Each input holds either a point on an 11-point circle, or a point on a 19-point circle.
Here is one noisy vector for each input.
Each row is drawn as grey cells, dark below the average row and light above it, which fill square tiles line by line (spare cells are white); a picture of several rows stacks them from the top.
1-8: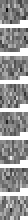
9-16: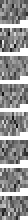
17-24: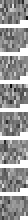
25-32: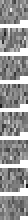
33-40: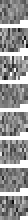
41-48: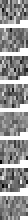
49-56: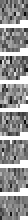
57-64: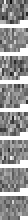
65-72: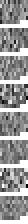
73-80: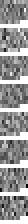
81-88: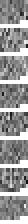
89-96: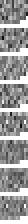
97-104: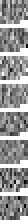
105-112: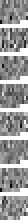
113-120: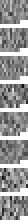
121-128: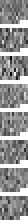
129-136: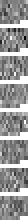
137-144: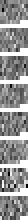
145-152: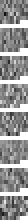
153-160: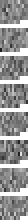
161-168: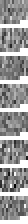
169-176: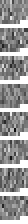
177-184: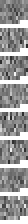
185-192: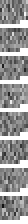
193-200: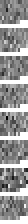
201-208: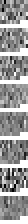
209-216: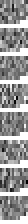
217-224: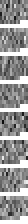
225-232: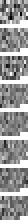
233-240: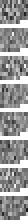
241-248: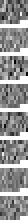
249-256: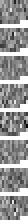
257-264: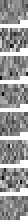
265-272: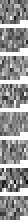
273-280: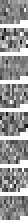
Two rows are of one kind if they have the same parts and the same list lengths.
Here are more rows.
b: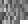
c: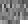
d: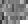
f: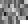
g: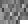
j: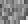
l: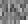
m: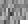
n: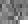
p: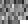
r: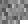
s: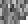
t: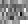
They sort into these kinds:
b, c, d, j, l, m, p, s
f, g, n, r, t

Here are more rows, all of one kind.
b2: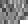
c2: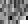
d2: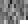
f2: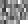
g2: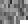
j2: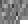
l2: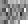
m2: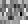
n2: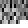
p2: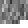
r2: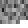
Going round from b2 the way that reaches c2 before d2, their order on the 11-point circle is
b2, r2, n2, j2, c2, m2, p2, d2, g2, l2, f2.
